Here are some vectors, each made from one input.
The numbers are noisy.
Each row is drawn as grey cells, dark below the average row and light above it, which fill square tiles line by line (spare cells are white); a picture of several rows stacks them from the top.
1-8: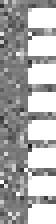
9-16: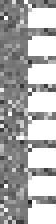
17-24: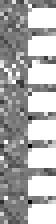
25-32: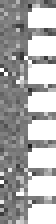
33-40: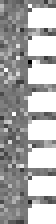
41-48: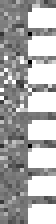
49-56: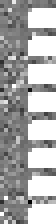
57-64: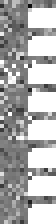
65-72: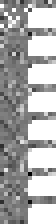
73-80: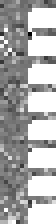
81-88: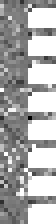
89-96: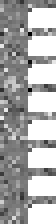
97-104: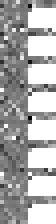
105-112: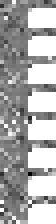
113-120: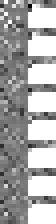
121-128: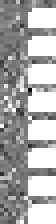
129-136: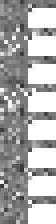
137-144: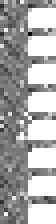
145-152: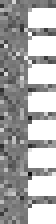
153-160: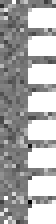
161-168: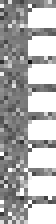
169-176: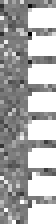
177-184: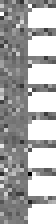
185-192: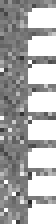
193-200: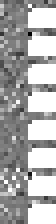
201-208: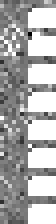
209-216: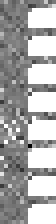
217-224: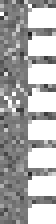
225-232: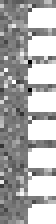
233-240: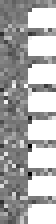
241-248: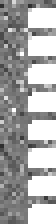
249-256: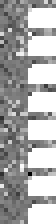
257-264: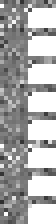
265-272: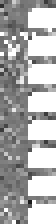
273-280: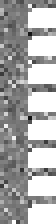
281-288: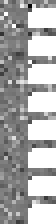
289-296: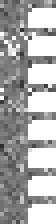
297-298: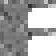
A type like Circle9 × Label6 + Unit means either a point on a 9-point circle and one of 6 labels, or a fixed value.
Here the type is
Bool × Circle10.
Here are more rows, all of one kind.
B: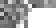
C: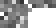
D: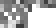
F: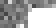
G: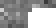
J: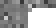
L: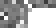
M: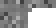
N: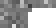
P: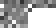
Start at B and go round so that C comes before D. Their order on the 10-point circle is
B, C, N, G, L, D, J, M, F, P.
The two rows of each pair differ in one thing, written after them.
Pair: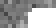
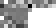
the place on the 10-point circle
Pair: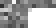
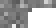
the true/false value
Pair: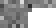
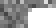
the place on the 10-point circle
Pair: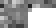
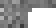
the place on the 10-point circle
